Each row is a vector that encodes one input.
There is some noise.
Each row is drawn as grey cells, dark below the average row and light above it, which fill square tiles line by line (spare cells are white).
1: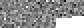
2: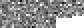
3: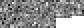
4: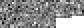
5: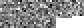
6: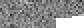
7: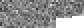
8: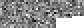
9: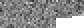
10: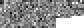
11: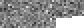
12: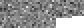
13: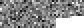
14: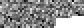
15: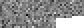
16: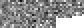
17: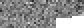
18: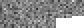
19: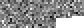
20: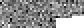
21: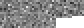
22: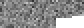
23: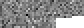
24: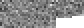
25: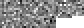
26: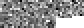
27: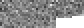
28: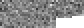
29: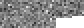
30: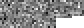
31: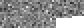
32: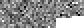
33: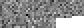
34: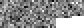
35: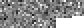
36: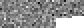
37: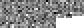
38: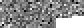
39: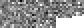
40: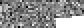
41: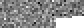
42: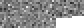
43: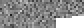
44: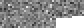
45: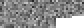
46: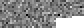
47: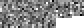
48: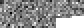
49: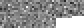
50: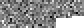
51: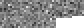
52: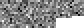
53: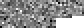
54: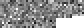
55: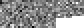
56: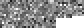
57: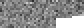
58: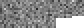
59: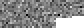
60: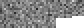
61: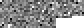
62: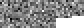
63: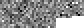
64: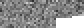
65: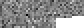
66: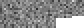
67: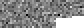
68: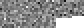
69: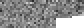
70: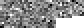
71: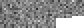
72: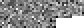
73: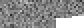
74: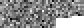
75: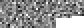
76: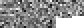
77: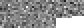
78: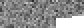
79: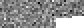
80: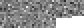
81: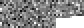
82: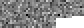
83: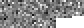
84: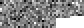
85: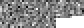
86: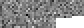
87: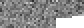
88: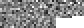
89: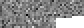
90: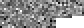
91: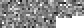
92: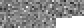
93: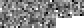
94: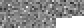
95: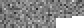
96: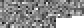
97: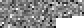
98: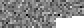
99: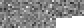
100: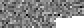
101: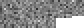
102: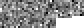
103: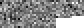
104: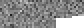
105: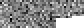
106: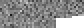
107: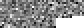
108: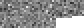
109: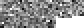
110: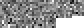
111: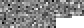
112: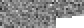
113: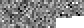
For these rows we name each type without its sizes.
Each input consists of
a point on a line, together with either a point on a circle, or a fixed value.
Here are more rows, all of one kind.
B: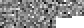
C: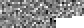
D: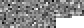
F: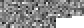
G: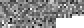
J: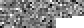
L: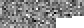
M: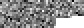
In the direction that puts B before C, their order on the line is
M, J, B, D, C, F, G, L.
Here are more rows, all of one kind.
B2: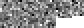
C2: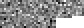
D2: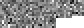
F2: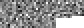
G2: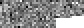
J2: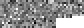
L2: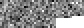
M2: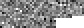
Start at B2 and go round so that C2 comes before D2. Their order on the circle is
B2, C2, M2, J2, D2, L2, G2, F2.
